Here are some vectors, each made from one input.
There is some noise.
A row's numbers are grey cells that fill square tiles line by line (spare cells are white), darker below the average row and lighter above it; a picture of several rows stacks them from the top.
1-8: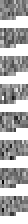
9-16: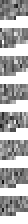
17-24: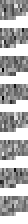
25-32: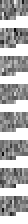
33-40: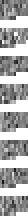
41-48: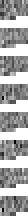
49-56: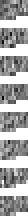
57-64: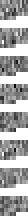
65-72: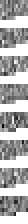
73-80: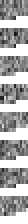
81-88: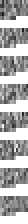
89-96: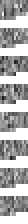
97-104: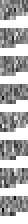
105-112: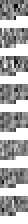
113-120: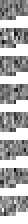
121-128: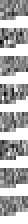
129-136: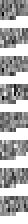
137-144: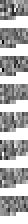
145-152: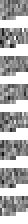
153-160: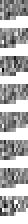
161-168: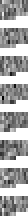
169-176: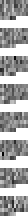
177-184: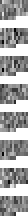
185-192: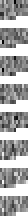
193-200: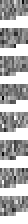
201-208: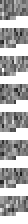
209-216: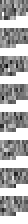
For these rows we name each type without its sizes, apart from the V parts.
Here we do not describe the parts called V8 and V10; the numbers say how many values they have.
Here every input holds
a point on a line, together with either a true/false value and a value of V10, or a value of V8.
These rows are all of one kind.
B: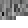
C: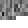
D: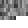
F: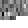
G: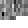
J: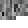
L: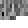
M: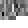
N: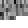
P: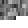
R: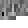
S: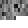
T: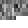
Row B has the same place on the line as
C, J, S and T.
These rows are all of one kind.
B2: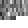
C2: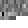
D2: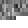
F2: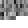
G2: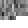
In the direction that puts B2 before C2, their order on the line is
B2, G2, F2, C2, D2.
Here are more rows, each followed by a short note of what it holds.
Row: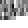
a point on a line, a true/false value and a value of V10
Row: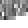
a point on a line, a true/false value and a value of V10
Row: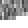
a point on a line, a true/false value and a value of V10
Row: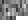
a point on a line and a value of V8
